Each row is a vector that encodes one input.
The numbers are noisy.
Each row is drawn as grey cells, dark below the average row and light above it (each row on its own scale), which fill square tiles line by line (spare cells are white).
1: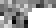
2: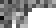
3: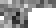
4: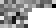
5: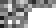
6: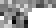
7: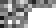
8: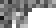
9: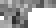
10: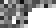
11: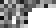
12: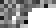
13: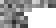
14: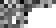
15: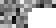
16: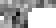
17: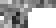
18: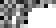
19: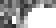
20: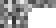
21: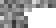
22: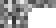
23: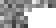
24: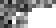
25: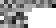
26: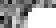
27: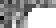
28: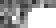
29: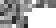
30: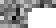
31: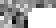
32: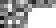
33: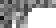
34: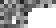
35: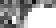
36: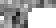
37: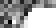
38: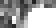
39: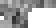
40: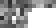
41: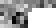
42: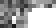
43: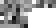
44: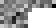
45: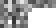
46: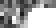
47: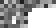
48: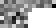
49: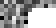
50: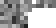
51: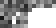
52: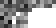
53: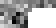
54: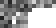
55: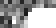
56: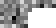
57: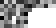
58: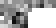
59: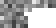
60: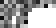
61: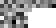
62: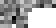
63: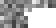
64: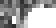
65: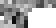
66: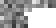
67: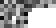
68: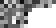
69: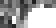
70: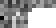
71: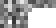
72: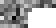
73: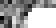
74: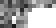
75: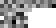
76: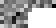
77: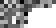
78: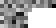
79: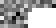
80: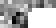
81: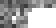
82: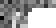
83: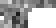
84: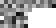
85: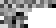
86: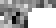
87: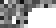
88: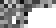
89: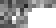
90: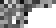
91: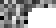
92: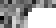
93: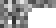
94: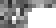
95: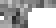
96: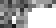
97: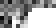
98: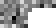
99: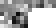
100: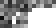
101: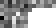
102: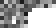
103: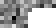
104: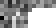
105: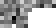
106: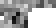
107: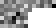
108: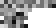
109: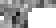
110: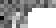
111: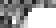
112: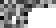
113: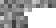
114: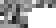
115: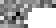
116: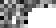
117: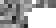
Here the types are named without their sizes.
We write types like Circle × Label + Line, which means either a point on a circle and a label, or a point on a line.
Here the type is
Bool × ((Circle + Unit) × Tree + Unit).
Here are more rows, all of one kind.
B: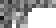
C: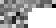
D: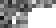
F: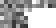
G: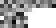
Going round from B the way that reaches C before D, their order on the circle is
B, C, G, F, D.
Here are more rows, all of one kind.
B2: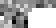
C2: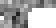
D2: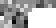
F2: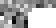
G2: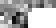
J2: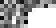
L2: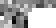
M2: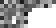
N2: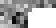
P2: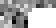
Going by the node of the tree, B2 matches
D2, F2, L2 and P2.
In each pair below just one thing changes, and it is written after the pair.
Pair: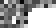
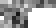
the true/false value
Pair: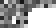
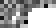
the node of the tree
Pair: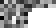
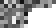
the node of the tree
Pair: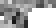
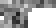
the node of the tree
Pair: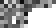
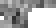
the true/false value
